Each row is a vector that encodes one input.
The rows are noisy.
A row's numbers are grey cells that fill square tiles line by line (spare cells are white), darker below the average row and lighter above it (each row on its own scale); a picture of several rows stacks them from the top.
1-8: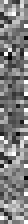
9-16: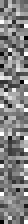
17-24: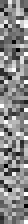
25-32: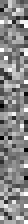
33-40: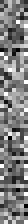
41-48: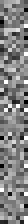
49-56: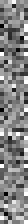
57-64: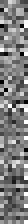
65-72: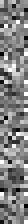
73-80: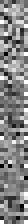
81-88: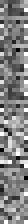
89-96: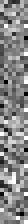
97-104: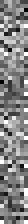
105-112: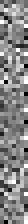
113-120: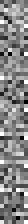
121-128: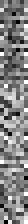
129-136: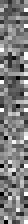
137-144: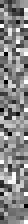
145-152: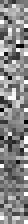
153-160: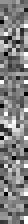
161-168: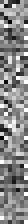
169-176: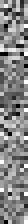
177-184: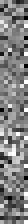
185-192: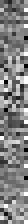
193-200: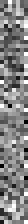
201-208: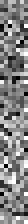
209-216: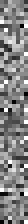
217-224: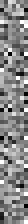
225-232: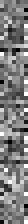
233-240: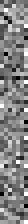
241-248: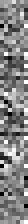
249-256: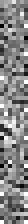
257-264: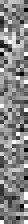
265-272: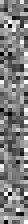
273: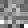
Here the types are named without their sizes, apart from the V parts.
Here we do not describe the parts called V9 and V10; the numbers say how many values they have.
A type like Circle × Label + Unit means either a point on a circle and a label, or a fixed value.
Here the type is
Bool × V9 × V10 + List(Line).
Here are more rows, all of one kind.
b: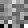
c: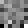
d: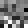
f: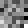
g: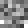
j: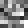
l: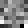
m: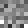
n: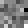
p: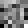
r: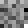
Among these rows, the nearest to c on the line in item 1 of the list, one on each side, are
b and r.
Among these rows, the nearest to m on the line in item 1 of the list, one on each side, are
f and g.
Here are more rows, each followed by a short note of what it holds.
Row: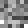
a list of three items
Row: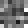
a true/false value, a value of V9 and a value of V10
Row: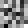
the empty list
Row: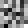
the empty list
